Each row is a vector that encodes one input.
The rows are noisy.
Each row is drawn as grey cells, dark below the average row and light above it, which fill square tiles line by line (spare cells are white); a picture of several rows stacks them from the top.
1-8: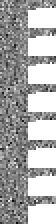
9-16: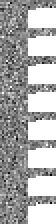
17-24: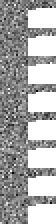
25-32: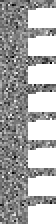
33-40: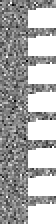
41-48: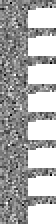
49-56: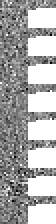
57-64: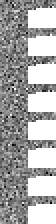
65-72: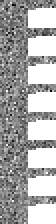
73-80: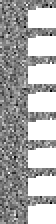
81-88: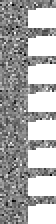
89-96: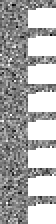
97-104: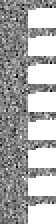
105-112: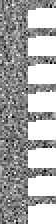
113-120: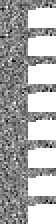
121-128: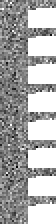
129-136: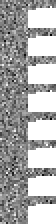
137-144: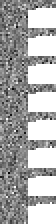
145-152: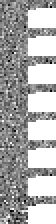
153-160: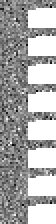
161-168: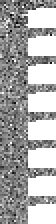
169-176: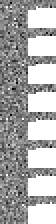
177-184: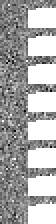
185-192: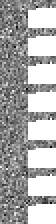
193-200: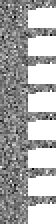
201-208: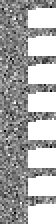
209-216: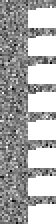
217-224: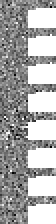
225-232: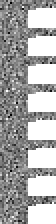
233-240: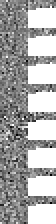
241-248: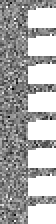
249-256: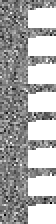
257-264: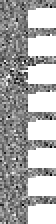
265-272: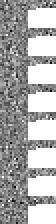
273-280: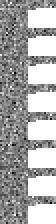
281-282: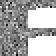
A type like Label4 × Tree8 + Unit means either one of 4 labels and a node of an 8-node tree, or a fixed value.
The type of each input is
Bool × Tree7 + Tree11 + Unit.
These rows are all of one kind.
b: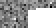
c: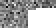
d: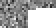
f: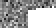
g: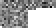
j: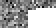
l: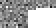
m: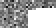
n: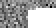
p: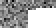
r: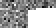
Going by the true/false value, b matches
d, l and n.
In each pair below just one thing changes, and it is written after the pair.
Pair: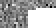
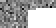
the node of the tree
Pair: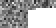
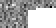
the true/false value
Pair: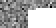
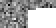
the node of the tree
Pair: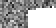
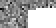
the true/false value
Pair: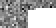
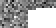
the true/false value
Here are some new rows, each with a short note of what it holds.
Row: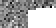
a node of a 7-node tree and a true/false value
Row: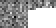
a node of an 11-node tree
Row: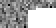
a node of a 7-node tree and a true/false value
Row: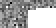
a node of a 7-node tree and a true/false value
